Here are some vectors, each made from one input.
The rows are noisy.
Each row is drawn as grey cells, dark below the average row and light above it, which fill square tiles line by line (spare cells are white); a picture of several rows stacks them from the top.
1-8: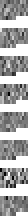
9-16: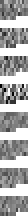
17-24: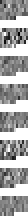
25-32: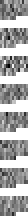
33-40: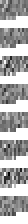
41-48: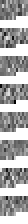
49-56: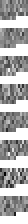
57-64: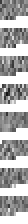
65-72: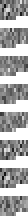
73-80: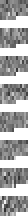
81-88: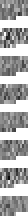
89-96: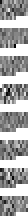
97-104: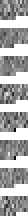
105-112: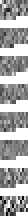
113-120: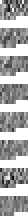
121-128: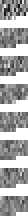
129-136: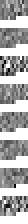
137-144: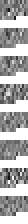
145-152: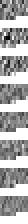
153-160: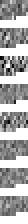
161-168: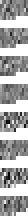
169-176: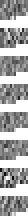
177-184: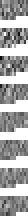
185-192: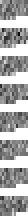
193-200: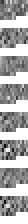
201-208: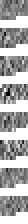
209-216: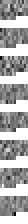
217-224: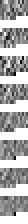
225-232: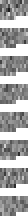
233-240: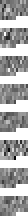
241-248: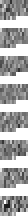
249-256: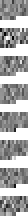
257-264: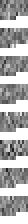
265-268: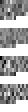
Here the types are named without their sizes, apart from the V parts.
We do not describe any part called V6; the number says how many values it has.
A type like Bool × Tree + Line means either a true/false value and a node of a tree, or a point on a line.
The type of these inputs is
(Circle × Circle + Unit) × Tree + Line × V6.
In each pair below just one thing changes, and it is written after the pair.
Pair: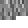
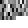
the place on the line
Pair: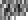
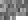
the place on the line
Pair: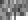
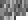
the value of V6
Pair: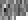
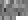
the place on the line
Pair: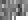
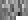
the place on the line
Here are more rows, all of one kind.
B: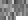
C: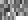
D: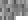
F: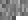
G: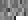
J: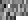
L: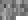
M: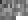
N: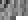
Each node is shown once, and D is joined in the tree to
B and L.
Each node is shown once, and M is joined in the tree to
F.
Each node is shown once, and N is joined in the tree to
F.
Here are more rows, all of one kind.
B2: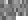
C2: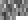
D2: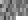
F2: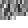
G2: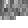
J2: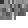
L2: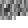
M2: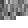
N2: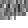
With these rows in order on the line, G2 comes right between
B2 and M2.
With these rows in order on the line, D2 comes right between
B2 and C2.
